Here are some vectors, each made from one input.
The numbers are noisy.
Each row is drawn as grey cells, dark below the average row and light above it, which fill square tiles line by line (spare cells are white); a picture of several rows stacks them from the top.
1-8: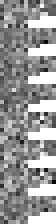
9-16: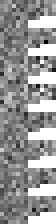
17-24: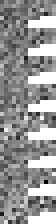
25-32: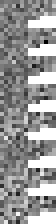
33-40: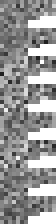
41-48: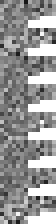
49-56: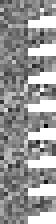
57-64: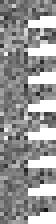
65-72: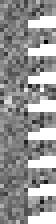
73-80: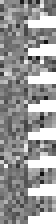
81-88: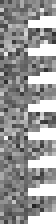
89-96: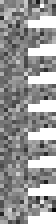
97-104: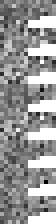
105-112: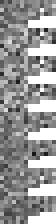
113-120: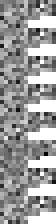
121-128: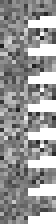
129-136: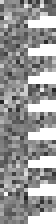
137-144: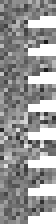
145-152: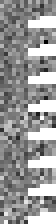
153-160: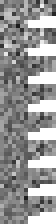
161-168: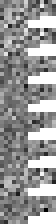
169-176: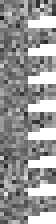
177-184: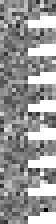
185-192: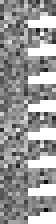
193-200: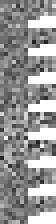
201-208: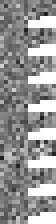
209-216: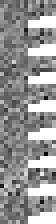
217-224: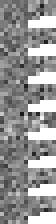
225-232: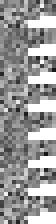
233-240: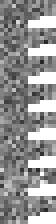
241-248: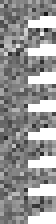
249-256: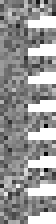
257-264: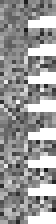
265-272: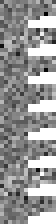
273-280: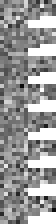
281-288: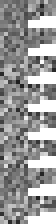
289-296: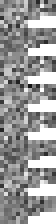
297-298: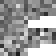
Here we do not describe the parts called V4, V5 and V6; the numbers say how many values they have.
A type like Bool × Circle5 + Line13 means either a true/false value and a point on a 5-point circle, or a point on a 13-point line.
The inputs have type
Bool × Tree12 × V5 + Line8 × V4 × V6.
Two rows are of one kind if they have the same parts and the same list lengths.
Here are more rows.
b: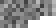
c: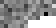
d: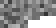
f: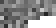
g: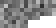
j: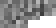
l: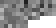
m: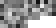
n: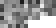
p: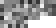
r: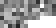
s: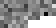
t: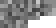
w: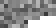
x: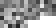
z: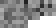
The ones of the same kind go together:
b, c, d, f, g, j, l, s, t, w, z
m, n, p, r, x

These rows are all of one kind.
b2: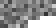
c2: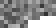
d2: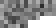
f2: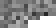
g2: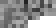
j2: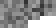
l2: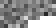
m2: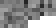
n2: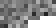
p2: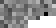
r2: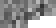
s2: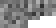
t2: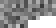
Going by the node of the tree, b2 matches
c2, d2, l2 and t2.
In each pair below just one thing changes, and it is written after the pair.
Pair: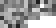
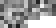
the value of V4
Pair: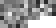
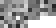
the place on the 8-point line
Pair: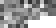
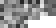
the value of V6
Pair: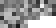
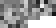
the value of V6
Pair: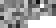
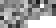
the value of V4
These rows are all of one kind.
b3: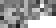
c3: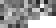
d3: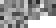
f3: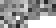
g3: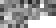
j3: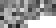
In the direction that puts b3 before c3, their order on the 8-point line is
g3, d3, f3, j3, b3, c3.
